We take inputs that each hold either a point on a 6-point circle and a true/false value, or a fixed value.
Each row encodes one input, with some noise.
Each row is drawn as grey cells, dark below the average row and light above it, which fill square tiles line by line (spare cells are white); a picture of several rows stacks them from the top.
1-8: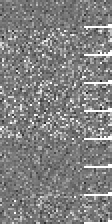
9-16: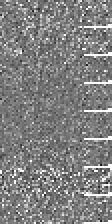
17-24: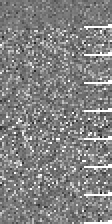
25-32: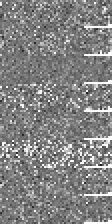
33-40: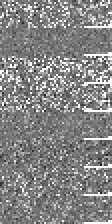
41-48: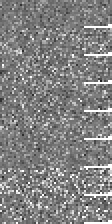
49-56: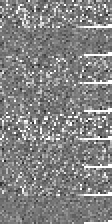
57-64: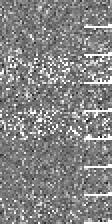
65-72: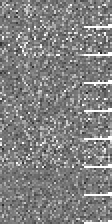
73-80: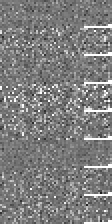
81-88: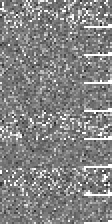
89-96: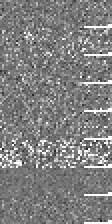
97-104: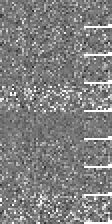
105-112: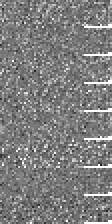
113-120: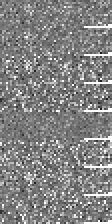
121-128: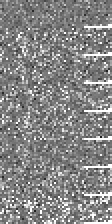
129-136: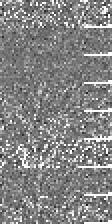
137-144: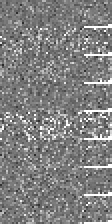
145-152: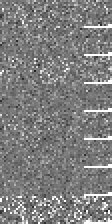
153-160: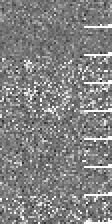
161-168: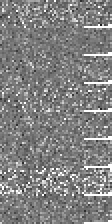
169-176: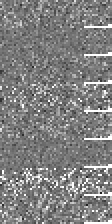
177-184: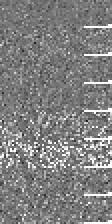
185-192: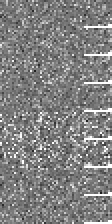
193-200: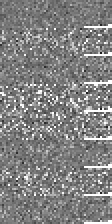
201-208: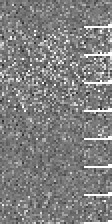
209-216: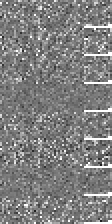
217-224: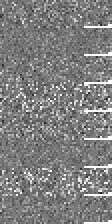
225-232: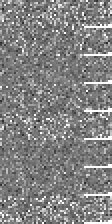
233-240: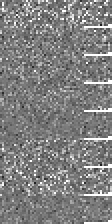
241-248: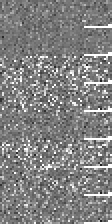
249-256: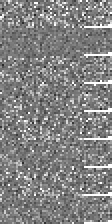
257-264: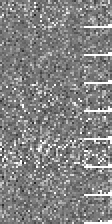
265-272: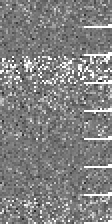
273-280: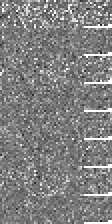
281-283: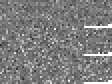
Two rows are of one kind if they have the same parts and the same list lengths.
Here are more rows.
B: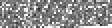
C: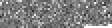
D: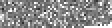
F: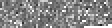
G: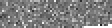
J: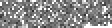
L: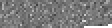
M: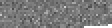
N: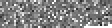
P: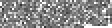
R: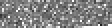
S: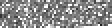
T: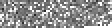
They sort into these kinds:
B, C, D, F, G, J, L, M, P, R, S, T
N

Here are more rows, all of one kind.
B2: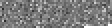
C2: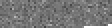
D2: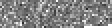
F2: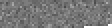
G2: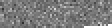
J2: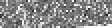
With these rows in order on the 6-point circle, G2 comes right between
C2 and J2.
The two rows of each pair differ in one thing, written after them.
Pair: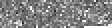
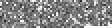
the true/false value
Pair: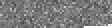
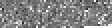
the place on the 6-point circle
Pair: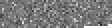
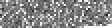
the true/false value
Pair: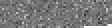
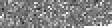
the place on the 6-point circle
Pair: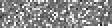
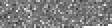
the true/false value
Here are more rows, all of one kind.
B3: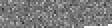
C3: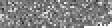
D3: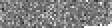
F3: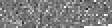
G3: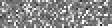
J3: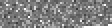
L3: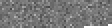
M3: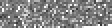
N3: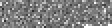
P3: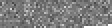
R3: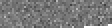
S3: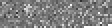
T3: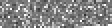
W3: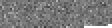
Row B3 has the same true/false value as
L3, R3 and W3.
